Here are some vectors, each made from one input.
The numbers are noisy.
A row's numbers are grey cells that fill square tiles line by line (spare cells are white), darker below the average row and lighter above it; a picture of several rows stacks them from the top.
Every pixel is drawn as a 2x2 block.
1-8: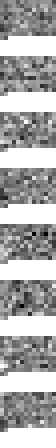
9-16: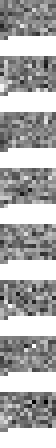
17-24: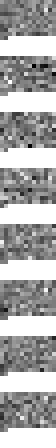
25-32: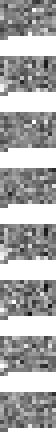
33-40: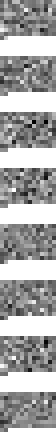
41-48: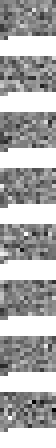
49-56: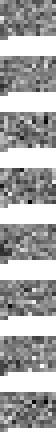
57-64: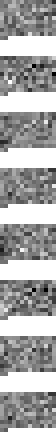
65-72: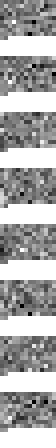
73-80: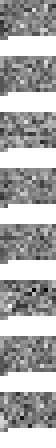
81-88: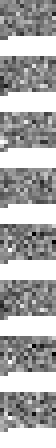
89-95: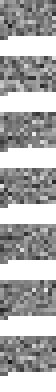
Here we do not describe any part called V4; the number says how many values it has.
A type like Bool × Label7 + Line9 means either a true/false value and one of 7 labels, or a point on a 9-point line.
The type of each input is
(Bool × Circle6 + Label5) × (Line5 + V4).
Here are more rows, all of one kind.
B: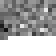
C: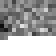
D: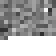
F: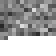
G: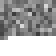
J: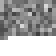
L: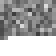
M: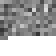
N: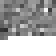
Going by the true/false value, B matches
C and F.
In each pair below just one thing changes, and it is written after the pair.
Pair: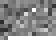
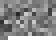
the value of V4
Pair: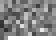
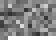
the place on the 6-point circle
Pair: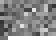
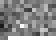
the value of V4
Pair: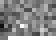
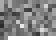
the value of V4
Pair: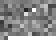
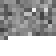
the true/false value
